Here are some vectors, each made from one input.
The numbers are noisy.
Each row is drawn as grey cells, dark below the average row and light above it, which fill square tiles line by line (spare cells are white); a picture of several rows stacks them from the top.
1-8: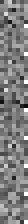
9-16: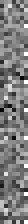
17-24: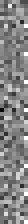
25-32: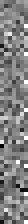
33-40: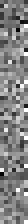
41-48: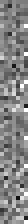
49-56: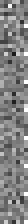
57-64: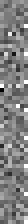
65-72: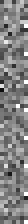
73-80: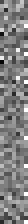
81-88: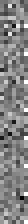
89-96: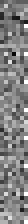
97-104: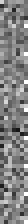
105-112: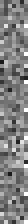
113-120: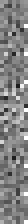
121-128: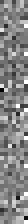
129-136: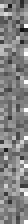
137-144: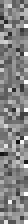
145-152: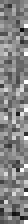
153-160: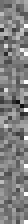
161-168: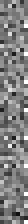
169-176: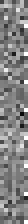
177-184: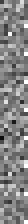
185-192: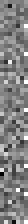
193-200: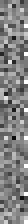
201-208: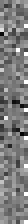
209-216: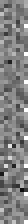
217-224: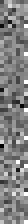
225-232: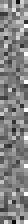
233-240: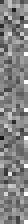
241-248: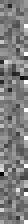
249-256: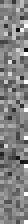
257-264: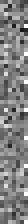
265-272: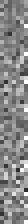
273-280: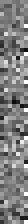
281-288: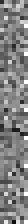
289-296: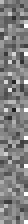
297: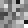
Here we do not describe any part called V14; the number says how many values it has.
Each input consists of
one of 11 labels and a value of V14, together with either a fixed value, or four true/false values.
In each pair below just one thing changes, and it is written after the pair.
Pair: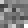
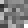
the value of V14
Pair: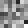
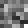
the label
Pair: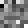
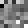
the value of V14
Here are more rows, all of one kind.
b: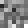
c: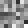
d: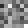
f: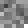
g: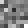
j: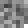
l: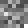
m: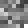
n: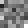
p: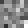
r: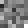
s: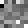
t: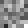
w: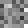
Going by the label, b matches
g, n and r.
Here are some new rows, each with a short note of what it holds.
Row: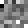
one of 11 labels and a value of V14
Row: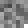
one of 11 labels and a value of V14
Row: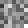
one of 11 labels and a value of V14
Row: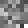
one of 11 labels and a value of V14
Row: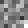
one of 11 labels, four true/false values and a value of V14
